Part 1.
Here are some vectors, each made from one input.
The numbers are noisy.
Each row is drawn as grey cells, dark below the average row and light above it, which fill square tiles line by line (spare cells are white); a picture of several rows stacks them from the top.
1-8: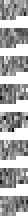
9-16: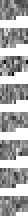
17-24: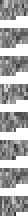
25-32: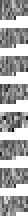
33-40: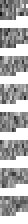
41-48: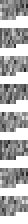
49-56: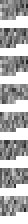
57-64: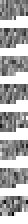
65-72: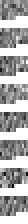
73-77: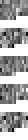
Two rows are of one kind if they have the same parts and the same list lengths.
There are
2 kinds of row.
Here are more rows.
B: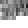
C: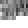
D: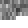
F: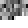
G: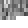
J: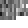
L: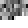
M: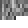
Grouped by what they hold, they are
B, C, D, G, J, M
F, L

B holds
four true/false values.
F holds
a fixed value.
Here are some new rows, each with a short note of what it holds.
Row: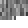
four true/false values
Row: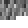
four true/false values
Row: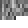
four true/false values
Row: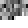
a fixed value
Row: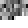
a fixed value
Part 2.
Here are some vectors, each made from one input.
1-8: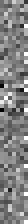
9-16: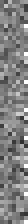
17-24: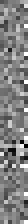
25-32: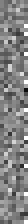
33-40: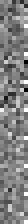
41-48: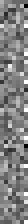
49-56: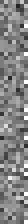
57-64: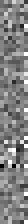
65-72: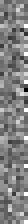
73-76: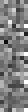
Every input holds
one of 11 labels.
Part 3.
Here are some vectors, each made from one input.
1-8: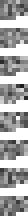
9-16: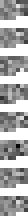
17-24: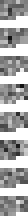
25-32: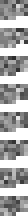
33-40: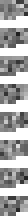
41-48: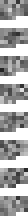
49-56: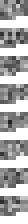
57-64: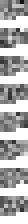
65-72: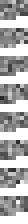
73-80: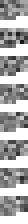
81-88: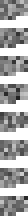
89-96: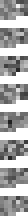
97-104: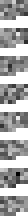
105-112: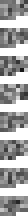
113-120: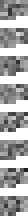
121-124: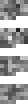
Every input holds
a point on a 16-point circle.
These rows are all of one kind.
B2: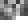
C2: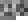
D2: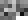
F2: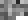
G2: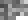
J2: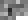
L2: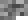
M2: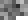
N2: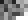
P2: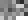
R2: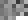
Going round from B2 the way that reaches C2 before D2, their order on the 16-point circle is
B2, R2, F2, G2, N2, M2, L2, J2, C2, D2, P2.
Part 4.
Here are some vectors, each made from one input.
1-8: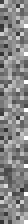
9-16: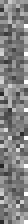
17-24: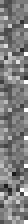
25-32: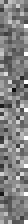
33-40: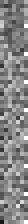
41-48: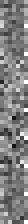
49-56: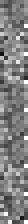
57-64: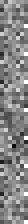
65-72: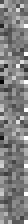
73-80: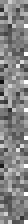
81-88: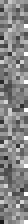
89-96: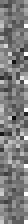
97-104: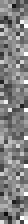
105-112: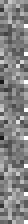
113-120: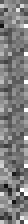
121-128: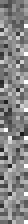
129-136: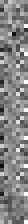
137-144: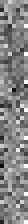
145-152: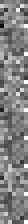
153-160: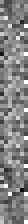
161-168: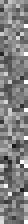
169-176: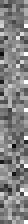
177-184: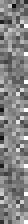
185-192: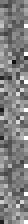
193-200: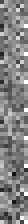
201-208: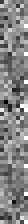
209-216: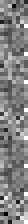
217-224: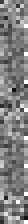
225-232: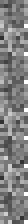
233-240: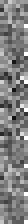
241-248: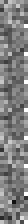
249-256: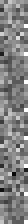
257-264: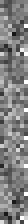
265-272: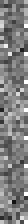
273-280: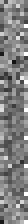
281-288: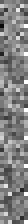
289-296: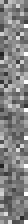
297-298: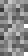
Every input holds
one of 4 labels.
